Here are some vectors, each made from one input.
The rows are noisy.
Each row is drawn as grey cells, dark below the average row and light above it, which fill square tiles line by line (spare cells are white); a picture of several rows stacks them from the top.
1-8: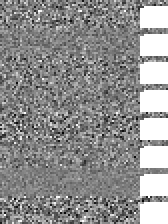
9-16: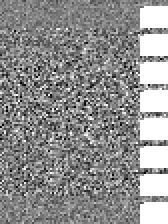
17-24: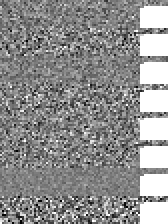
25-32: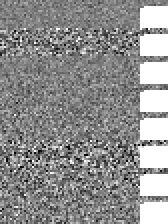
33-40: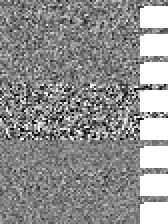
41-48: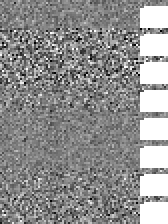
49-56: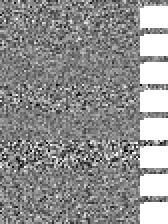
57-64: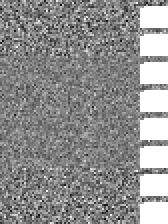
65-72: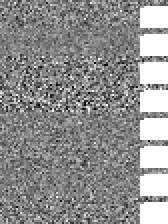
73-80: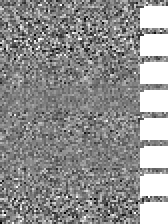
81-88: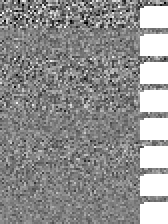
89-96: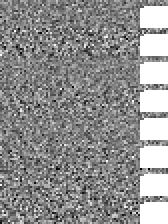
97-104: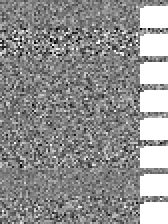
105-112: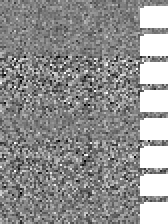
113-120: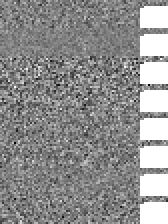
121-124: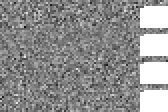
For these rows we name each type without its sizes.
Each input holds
either four true/false values, or a list of points on a line.
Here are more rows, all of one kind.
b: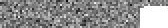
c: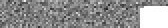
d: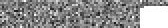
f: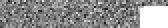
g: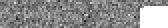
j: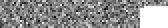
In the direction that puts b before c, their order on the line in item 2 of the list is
b, g, d, j, c, f.
